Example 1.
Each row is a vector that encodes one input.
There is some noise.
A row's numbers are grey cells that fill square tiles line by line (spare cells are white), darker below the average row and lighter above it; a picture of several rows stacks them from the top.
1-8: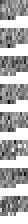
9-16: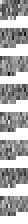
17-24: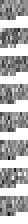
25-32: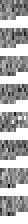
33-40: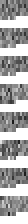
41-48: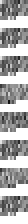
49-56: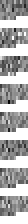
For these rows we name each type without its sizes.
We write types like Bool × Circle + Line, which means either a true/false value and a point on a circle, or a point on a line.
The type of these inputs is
Bool × (Line × Line + Unit).
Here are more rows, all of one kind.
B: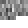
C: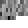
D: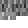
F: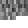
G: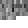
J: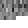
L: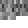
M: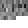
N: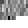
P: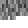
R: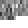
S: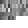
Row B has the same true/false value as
C, N, R and S.
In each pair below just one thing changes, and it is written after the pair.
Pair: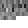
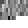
the true/false value
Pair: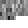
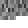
the true/false value
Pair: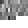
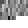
the place on one of the two lines
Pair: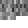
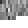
the true/false value
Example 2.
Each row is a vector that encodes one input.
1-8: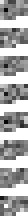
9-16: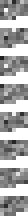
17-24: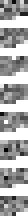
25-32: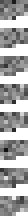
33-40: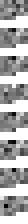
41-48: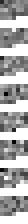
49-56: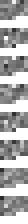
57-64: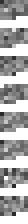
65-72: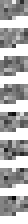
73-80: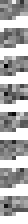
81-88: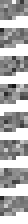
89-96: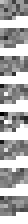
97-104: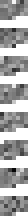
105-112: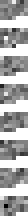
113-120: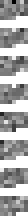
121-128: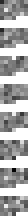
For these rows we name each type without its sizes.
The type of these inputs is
Bool × Label.
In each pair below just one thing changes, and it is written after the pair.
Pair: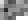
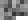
the label
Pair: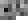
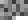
the label
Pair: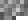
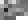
the true/false value
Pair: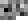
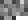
the true/false value
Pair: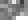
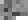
the label
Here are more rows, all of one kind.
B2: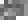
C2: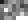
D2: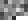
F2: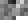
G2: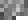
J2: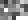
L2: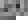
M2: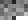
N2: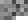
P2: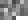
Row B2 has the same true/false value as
L2 and N2.
